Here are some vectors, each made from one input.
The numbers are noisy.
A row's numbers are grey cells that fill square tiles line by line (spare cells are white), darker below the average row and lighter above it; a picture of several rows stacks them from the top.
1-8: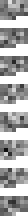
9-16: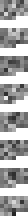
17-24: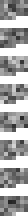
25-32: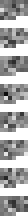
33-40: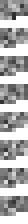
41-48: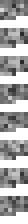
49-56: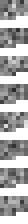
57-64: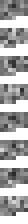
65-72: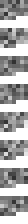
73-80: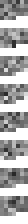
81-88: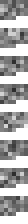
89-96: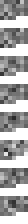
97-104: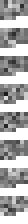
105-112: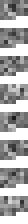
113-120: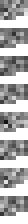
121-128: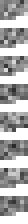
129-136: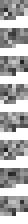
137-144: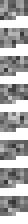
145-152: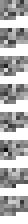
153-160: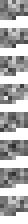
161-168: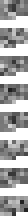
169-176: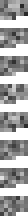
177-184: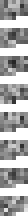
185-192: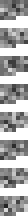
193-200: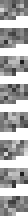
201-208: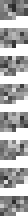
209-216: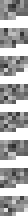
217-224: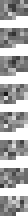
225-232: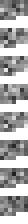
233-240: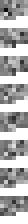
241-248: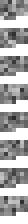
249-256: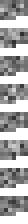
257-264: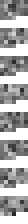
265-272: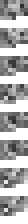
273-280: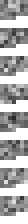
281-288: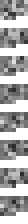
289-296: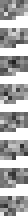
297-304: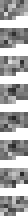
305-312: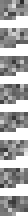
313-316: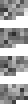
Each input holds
either a point on a 19-point circle and a true/false value, or a node of a 16-node tree.
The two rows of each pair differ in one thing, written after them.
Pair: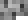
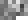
the place on the 19-point circle
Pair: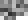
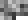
the true/false value
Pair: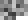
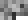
the true/false value
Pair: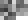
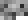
the true/false value
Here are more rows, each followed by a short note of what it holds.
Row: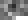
a node of a 16-node tree
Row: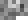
a point on a 19-point circle and a true/false value
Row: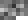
a node of a 16-node tree
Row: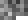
a node of a 16-node tree
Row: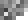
a point on a 19-point circle and a true/false value
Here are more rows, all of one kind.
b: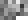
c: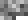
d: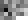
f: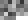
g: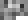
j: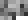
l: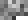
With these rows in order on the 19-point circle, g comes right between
b and f.
